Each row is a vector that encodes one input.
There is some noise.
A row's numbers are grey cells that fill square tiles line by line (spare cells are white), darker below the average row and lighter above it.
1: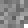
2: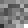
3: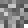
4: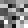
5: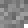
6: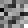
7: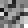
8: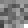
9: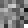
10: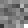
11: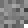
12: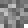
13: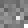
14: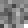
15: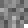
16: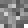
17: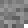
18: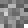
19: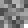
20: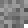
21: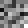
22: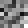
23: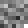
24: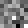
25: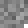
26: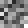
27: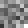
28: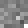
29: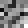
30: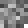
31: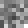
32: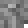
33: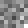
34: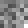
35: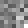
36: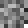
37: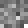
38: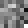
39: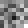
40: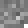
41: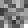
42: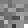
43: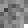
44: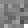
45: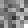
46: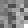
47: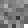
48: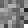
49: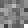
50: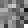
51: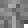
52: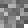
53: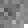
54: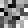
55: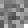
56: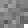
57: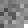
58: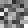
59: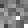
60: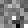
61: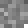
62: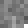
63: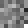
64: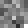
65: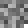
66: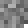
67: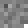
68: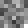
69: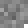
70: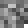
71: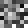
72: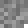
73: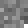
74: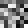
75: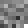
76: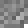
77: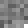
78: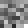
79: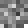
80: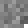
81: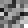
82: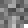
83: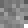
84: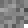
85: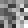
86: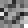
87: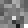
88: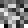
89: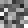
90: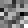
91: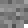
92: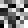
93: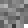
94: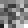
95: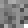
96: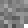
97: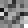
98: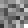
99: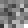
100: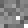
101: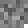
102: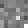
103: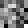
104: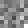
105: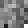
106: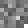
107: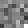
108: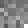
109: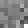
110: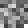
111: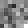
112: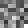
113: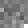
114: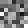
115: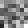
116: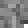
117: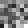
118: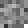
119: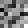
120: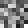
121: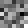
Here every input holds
either a point on a 4-point line, or a list of up to three points on a 6-point line.
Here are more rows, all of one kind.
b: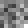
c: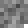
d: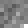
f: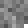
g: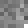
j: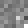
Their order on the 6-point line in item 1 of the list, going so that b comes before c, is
j, g, b, d, c, f.
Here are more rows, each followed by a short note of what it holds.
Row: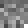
a list of three items
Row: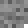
a list of one item
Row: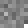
a list of two items
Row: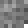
a list of one item
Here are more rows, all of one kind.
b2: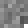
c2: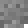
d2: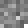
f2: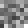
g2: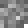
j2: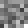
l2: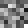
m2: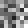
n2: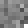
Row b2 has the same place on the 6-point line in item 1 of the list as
c2, f2 and j2.
